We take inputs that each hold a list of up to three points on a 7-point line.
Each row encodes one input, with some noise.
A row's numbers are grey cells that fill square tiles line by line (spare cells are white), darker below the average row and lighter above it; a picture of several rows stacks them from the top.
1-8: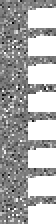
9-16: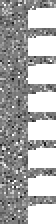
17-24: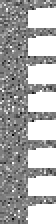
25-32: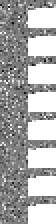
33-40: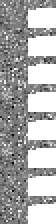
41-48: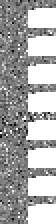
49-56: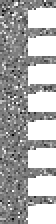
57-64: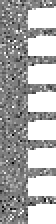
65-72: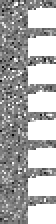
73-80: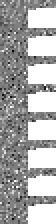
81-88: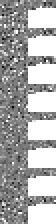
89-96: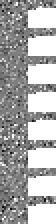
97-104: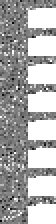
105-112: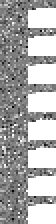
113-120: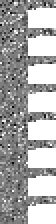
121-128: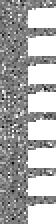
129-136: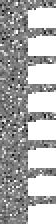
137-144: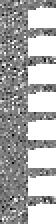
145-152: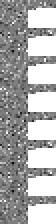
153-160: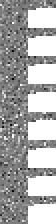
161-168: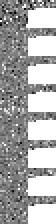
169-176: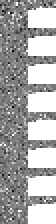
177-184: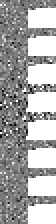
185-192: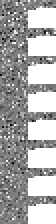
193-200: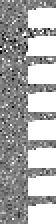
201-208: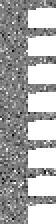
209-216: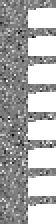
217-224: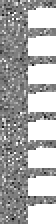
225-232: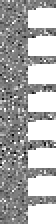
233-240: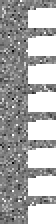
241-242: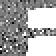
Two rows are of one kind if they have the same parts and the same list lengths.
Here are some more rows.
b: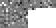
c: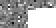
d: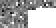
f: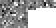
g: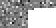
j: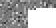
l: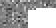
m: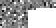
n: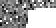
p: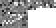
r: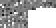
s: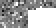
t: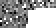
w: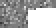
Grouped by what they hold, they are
b, d, f, g, j, l, w
c, m
n, t
p, r, s

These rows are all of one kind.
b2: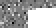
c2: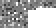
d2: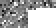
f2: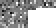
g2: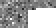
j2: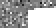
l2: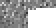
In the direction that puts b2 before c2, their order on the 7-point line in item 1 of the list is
b2, j2, l2, g2, c2, f2, d2.
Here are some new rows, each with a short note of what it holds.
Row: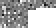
a list of one item
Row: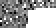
the empty list
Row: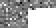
a list of three items
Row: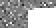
a list of three items
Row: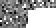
the empty list
